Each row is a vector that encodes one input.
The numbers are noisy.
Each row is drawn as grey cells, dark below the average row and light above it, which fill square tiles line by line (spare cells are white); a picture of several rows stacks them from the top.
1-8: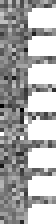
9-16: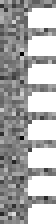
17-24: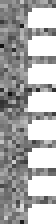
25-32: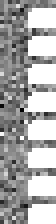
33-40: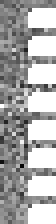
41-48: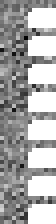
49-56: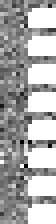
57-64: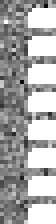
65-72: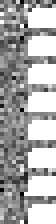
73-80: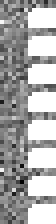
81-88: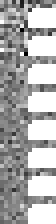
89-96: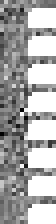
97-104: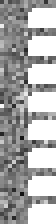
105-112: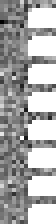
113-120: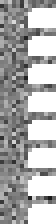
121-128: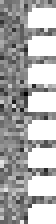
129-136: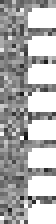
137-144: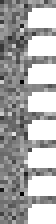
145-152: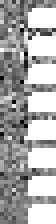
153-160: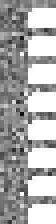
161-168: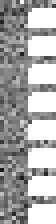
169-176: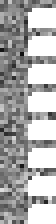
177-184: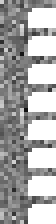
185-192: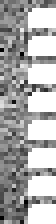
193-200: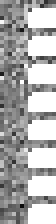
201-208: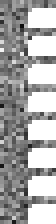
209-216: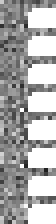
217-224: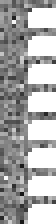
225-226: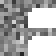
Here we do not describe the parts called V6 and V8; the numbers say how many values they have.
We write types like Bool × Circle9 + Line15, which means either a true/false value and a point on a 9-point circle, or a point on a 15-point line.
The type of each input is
(Bool × V6 + Unit) × Line10 × V8.
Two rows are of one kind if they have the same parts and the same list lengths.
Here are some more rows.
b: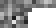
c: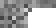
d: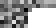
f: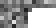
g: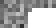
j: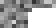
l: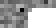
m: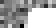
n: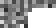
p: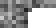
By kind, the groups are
b, d, f, j, n, p
c, g, l, m

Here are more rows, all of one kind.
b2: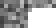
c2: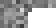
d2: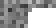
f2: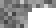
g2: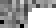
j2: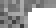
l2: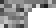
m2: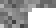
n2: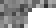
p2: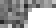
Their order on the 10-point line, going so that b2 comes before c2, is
b2, d2, c2, n2, p2, g2, l2, j2, m2, f2.
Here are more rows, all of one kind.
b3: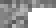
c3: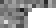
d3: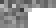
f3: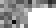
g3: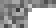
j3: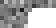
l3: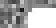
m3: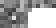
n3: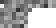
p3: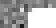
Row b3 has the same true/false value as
f3, g3, m3 and p3.
